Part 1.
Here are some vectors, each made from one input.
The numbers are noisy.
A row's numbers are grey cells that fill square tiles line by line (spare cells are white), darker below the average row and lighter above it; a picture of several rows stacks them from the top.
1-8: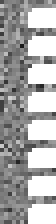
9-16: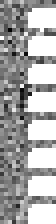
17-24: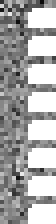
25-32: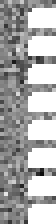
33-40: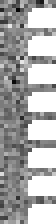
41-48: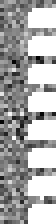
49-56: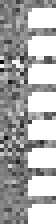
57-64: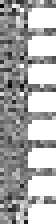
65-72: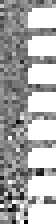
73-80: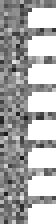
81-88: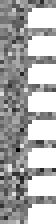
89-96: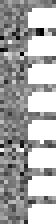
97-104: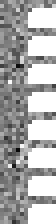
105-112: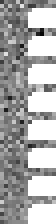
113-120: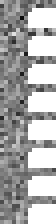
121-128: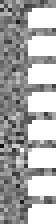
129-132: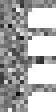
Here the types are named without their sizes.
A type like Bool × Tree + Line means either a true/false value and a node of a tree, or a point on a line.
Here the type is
Label.
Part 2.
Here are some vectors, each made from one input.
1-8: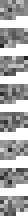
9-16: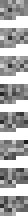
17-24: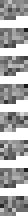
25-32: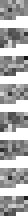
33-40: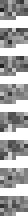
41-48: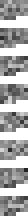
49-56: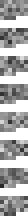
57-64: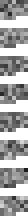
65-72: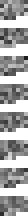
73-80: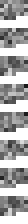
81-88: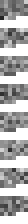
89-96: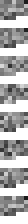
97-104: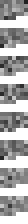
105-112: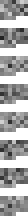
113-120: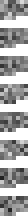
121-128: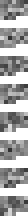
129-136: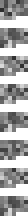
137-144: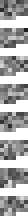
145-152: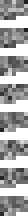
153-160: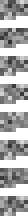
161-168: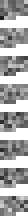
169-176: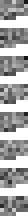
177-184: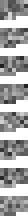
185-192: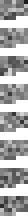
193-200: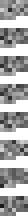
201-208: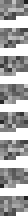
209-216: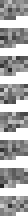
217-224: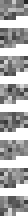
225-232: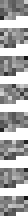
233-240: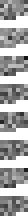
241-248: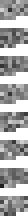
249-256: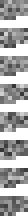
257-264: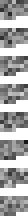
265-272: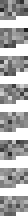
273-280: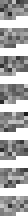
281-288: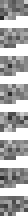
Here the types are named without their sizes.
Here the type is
Circle.
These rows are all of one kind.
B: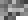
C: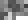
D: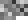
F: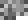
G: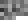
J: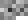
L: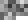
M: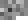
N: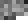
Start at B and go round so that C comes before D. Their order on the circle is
B, G, C, L, D, J, M, F, N.
